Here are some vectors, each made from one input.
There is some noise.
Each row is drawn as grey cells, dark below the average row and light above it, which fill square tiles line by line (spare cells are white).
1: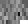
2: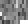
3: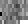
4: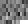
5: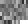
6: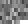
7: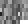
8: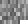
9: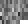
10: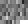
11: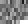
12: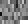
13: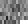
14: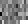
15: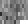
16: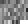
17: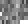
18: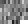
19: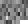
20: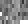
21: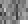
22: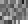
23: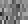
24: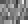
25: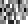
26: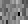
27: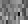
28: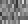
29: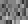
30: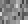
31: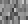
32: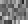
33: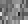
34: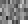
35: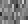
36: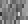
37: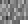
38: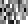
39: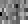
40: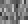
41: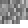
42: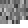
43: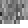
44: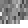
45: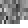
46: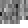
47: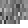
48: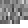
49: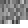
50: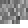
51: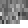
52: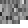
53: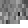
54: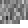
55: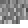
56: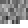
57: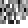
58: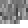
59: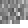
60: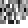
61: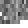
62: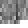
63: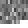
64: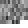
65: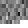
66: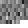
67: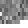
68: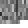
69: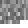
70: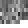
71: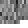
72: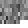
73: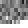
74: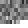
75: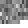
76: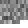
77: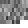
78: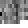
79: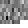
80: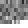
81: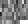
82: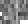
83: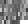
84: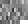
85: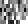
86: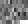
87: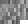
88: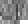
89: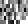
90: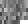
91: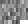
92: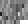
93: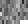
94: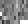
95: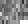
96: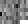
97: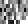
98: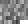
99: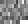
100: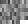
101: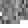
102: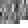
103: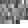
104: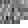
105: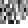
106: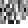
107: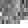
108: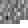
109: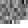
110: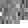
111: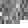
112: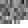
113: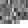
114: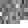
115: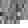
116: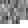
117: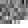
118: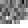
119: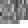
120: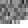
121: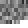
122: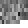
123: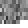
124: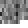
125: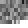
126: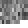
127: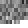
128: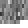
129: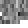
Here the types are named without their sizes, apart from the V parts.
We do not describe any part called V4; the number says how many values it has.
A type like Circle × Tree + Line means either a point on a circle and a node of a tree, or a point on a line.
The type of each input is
List(Bool × V4).
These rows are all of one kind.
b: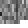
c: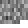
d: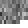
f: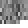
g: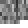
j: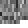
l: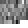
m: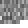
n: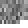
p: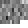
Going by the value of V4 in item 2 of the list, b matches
f, g and m.
